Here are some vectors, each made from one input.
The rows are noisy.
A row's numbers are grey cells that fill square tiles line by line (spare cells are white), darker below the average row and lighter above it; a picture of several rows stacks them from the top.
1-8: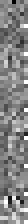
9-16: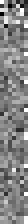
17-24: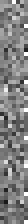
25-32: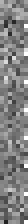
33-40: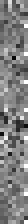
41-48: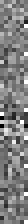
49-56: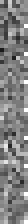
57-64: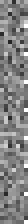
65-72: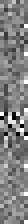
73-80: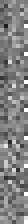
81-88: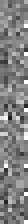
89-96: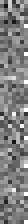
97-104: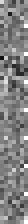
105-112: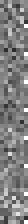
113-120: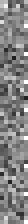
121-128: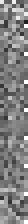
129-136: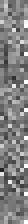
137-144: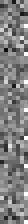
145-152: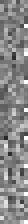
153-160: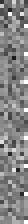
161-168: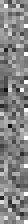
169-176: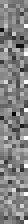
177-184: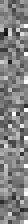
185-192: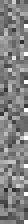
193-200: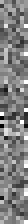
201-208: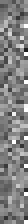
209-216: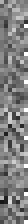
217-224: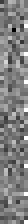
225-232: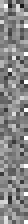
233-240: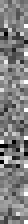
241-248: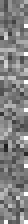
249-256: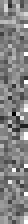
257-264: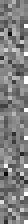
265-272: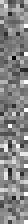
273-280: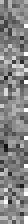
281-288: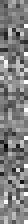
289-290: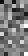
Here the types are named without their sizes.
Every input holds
either a fixed value, or a node of a tree and a true/false value.
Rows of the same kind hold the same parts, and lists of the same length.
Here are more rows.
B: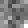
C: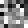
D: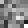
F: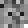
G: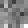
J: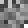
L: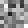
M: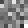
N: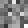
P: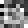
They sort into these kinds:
B, D, F, G, J, L, M, N
C, P

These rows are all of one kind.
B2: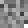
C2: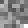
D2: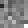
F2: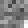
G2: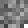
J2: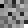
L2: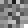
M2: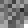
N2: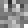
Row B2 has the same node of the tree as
G2, J2 and N2.
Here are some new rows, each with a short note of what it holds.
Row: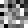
a fixed value
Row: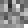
a node of a tree and a true/false value
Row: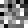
a fixed value
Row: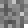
a node of a tree and a true/false value
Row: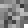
a node of a tree and a true/false value
